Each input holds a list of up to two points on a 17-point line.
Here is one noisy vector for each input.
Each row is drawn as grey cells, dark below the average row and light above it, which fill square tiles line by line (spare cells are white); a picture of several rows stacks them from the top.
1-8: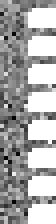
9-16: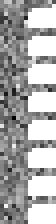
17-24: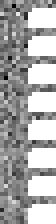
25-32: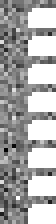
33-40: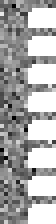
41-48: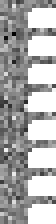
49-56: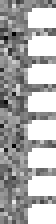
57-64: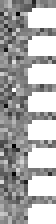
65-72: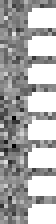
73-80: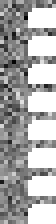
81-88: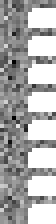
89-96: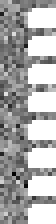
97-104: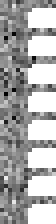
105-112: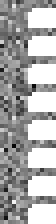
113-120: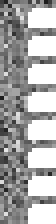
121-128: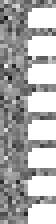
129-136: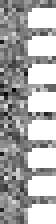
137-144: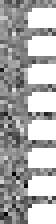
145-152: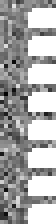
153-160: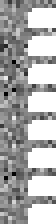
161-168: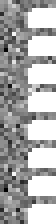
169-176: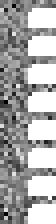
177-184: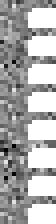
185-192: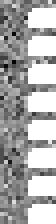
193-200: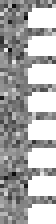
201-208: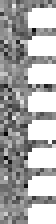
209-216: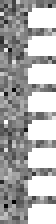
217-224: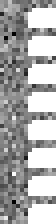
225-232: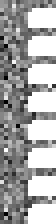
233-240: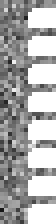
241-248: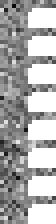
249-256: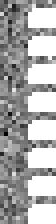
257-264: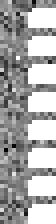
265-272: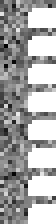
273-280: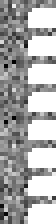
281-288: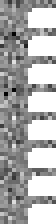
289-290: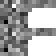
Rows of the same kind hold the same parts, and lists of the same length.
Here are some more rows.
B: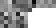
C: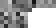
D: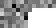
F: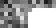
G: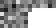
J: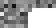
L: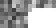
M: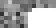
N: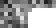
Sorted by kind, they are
B, C, M
D, G, J, L
F, N

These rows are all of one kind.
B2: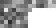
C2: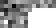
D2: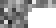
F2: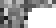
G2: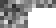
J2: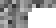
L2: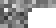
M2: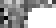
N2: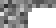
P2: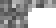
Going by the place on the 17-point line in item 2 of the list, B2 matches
C2, D2, G2 and P2.
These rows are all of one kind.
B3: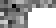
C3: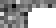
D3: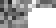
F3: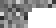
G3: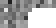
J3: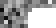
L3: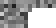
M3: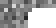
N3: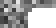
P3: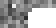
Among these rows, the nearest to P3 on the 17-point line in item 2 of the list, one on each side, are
F3 and L3.
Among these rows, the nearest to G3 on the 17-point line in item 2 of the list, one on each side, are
B3 and M3.
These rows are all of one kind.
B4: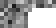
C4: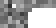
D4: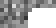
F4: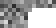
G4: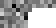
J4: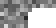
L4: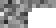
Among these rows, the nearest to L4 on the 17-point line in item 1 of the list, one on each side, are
D4 and J4.
